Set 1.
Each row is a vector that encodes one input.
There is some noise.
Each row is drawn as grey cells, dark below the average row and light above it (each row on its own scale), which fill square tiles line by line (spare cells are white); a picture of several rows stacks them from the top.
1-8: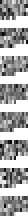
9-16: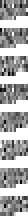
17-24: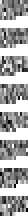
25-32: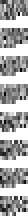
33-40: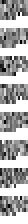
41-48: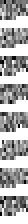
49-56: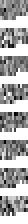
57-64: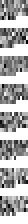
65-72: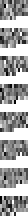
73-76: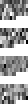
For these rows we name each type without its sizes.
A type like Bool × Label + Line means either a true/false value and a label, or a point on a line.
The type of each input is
Bool × Bool × Bool × Line.
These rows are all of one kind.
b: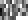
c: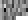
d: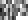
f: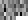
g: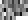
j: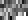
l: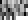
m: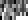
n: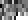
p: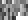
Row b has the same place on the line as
d, j, n and p.
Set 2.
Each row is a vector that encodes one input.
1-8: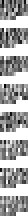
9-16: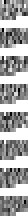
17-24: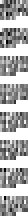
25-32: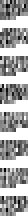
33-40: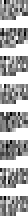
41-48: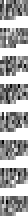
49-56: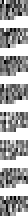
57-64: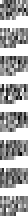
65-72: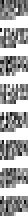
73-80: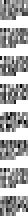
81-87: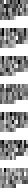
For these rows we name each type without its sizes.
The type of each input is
Bool × (Circle + Unit).
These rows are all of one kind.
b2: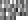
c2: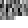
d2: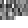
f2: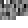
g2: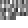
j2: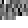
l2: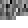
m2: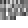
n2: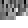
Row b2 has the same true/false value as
g2 and m2.
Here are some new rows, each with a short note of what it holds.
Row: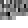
a point on a circle and a true/false value
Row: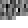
a point on a circle and a true/false value
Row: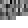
a point on a circle and a true/false value
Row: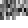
a true/false value
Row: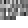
a point on a circle and a true/false value
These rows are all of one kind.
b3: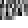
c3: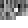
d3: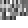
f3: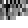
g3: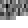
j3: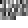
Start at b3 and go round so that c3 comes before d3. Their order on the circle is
b3, f3, g3, j3, c3, d3.
